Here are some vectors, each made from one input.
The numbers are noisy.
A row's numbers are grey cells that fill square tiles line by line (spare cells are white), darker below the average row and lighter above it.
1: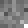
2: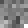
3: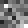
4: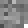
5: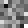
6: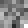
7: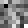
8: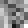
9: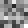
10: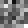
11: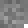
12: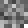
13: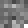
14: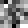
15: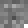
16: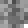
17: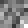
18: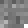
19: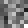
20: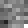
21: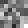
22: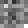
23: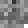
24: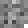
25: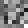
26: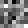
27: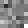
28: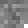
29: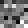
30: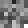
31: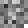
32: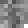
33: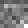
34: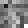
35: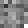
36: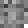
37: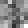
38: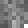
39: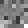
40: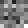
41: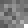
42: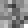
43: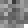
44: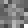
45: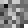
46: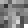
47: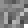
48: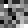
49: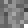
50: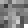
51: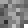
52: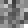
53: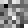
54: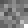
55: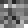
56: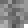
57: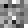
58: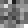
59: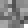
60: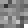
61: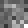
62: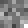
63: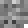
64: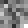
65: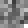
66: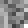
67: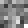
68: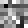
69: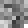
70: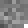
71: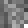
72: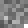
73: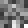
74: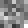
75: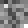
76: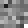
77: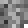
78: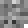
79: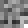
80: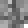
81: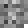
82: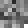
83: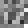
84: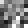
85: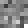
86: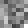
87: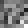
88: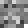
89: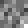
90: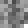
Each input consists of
a point on an 11-point line.
